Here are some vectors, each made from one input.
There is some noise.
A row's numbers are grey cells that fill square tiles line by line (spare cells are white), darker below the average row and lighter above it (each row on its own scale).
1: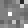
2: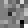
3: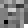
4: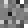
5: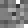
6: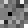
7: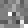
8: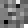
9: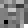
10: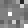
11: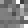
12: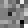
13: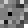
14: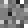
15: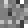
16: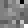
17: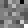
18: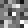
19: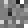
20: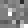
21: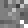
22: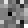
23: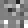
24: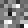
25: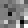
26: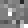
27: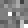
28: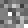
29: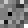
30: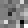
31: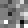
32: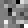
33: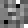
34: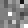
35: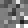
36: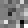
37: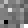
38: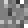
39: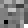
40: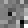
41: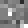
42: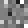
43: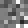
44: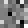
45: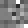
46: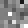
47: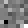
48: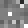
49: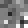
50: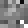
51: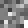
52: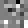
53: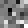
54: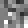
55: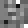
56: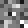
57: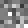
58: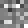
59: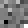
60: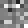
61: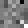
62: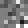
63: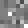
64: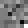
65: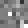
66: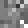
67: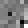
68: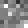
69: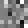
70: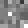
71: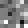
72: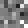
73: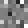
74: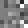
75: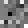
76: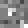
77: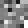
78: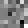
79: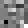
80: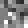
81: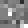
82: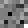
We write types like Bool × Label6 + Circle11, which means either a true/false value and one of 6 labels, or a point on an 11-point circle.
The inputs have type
(Label6 + Line6) × Line5.
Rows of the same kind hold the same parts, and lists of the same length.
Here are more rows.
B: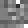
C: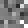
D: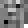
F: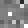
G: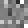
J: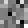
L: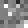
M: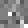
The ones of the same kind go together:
B, D, G, J
C, F, L, M

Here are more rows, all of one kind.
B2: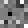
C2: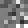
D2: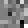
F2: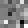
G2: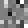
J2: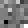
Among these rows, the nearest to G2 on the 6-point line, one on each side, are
B2 and J2.
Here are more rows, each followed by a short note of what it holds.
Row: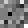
a point on a 5-point line and a point on a 6-point line
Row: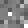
one of 6 labels and a point on a 5-point line
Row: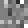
a point on a 5-point line and a point on a 6-point line
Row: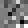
a point on a 5-point line and a point on a 6-point line
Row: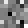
a point on a 5-point line and a point on a 6-point line
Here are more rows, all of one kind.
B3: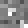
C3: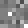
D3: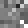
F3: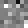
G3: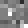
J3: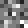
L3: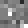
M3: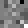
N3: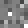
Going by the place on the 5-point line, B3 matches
C3 and D3.
